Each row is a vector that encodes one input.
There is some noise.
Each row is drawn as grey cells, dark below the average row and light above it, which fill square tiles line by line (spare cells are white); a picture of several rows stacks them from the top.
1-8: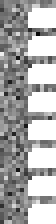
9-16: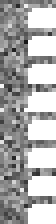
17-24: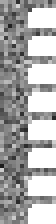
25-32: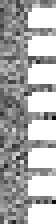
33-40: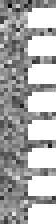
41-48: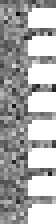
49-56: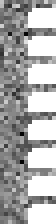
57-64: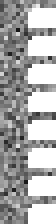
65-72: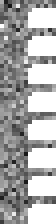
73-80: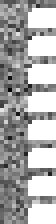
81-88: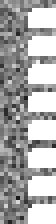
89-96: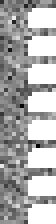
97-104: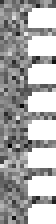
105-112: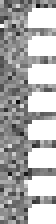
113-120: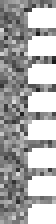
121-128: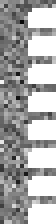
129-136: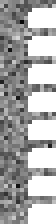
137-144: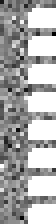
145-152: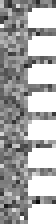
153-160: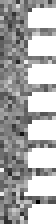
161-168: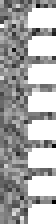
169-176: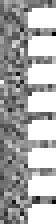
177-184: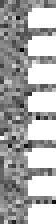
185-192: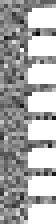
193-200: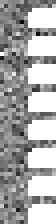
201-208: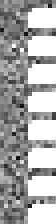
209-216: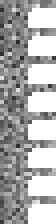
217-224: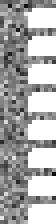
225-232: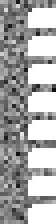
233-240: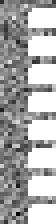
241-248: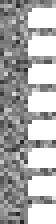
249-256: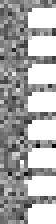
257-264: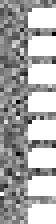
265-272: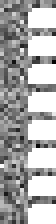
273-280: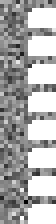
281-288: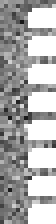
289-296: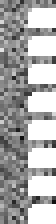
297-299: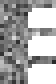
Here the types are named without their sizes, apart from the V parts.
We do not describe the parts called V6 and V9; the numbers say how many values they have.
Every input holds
either a point on a line and a value of V9, or a node of a tree and a value of V6.
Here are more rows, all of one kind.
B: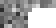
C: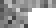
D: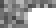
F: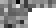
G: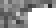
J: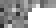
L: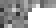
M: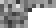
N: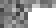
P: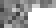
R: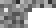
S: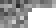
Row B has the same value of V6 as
J, L, N and P.
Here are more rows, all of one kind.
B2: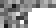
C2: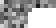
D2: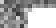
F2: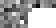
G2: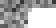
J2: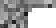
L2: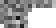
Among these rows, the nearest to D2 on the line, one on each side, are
G2 and L2.
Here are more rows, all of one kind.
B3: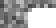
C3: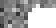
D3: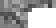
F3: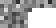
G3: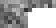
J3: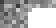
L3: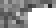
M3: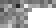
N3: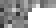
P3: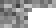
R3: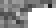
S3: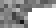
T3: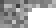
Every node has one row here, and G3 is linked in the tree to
N3 and S3.
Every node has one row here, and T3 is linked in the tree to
J3 and S3.
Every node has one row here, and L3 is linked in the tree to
R3.
